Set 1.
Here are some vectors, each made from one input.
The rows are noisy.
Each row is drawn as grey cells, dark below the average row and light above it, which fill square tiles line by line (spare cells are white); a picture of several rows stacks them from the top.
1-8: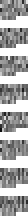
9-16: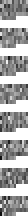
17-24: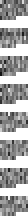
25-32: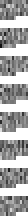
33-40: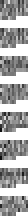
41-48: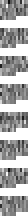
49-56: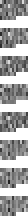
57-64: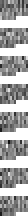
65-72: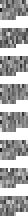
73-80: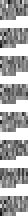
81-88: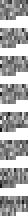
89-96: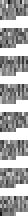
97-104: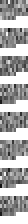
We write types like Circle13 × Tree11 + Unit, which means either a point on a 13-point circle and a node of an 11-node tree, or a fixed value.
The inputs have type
Tree11 + Tree12.
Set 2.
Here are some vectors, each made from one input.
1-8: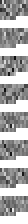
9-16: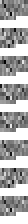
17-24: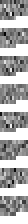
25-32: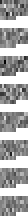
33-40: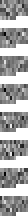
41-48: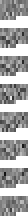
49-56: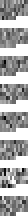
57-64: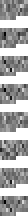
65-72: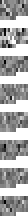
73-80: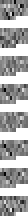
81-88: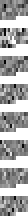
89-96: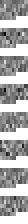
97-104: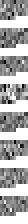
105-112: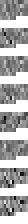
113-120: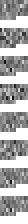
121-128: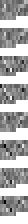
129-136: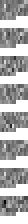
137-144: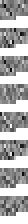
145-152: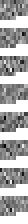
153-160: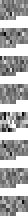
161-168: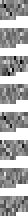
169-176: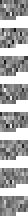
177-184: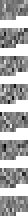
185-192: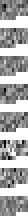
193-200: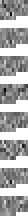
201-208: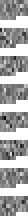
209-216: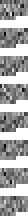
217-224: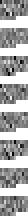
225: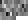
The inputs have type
List2(Line11).
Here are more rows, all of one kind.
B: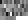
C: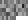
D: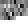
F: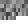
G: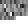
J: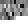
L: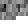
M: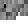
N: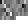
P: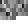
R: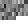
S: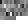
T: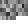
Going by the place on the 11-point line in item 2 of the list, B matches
F, M, P and T.
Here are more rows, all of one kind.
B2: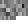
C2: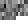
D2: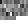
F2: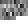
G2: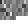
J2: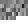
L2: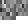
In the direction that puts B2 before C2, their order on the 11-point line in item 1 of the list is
F2, D2, G2, L2, B2, J2, C2.
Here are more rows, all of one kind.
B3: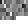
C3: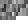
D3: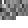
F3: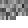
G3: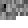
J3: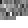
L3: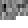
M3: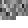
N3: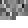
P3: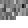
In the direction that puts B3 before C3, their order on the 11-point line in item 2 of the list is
D3, M3, J3, F3, G3, N3, P3, L3, B3, C3.
